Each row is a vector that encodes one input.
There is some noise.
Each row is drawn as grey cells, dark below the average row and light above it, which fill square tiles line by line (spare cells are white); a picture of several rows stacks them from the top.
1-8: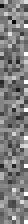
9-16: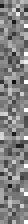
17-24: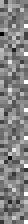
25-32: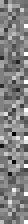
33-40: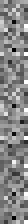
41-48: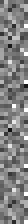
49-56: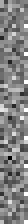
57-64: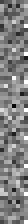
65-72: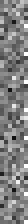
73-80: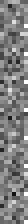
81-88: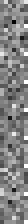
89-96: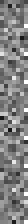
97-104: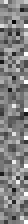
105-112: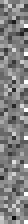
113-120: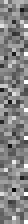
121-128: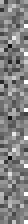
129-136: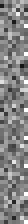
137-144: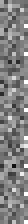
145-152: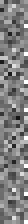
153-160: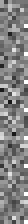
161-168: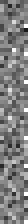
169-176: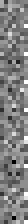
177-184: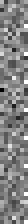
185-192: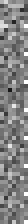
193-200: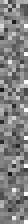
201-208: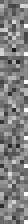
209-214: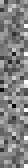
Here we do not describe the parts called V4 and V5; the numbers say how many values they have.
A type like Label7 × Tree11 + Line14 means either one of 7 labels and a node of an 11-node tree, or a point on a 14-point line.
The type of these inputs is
(Circle6 + Unit) × Line7 + V4 × V5.
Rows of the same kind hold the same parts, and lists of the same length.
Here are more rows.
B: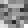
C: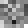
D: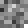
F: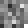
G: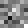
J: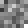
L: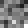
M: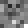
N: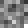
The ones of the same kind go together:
B, C, G
D, J
F, L, M, N

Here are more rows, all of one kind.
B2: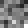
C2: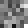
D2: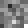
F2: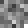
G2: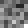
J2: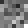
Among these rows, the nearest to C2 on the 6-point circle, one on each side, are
F2 and J2.
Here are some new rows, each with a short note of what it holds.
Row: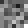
a point on a 6-point circle and a point on a 7-point line
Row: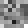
a value of V4 and a value of V5
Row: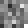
a point on a 6-point circle and a point on a 7-point line
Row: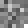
a point on a 7-point line
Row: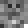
a point on a 6-point circle and a point on a 7-point line
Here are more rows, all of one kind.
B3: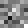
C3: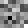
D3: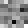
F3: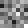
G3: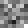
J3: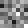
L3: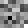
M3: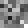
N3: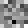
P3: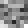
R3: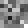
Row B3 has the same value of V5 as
C3, L3, M3 and R3.
